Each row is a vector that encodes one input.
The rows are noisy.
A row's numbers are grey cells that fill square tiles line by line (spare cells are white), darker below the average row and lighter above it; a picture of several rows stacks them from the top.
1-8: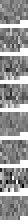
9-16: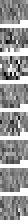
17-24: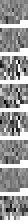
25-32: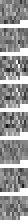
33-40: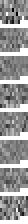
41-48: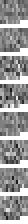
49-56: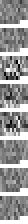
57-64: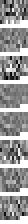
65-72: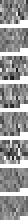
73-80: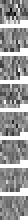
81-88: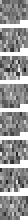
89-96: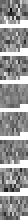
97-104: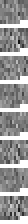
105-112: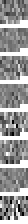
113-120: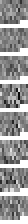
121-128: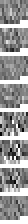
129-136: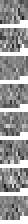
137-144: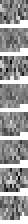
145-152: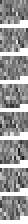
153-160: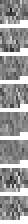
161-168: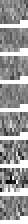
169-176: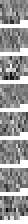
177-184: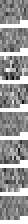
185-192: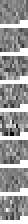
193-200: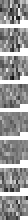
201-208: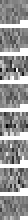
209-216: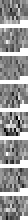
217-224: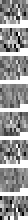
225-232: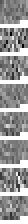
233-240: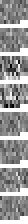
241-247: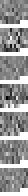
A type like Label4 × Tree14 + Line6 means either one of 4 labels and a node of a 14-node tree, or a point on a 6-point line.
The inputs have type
Bool × Bool × Bool + Circle20.
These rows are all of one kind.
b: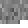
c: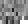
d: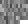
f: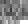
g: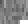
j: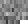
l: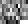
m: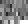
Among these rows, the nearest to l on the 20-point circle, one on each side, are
d and g.
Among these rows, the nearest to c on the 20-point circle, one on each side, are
b and d.
